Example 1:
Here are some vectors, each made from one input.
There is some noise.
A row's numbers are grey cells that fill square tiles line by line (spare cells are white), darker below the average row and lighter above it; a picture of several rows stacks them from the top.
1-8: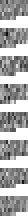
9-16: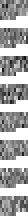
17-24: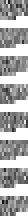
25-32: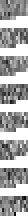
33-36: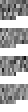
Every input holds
either a point on a 6-point circle, or a point on a 5-point line.
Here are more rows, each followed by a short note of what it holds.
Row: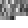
a point on a 6-point circle
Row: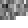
a point on a 5-point line
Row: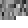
a point on a 6-point circle
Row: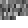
a point on a 6-point circle
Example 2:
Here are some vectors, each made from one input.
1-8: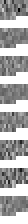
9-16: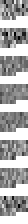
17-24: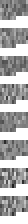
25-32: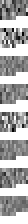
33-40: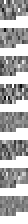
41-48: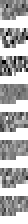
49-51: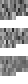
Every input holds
a point on a 4-point line and a true/false value.
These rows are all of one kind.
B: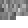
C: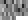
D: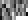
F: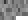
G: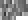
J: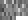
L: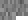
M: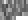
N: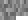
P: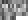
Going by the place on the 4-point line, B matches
C, G, J and P.
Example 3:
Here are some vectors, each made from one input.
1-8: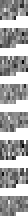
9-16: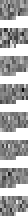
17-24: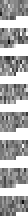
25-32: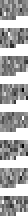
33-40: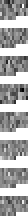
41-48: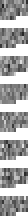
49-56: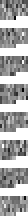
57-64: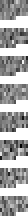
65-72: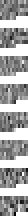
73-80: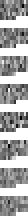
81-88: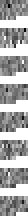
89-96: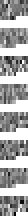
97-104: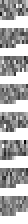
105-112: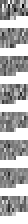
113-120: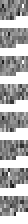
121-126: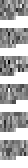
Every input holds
a point on a 10-point line, together with either a point on a 16-point circle, or a fixed value.
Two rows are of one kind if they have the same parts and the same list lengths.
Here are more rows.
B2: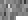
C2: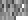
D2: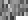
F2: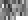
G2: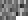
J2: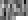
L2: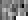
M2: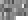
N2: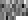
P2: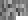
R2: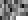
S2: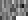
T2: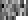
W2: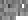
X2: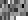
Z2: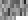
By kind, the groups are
B2, C2, D2, F2, J2, M2, P2, W2, Z2
G2, L2, N2, R2, S2, T2, X2

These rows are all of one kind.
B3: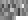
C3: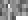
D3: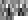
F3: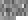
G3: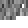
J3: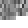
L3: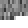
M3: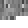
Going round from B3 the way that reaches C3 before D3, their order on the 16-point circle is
B3, M3, C3, J3, F3, D3, L3, G3.
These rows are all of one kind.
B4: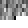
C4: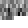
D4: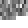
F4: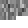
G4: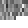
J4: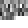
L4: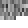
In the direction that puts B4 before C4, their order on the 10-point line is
D4, J4, B4, F4, L4, G4, C4.
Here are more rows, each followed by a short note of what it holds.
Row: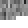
a point on a 16-point circle and a point on a 10-point line
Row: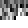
a point on a 10-point line
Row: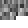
a point on a 10-point line
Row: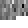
a point on a 10-point line
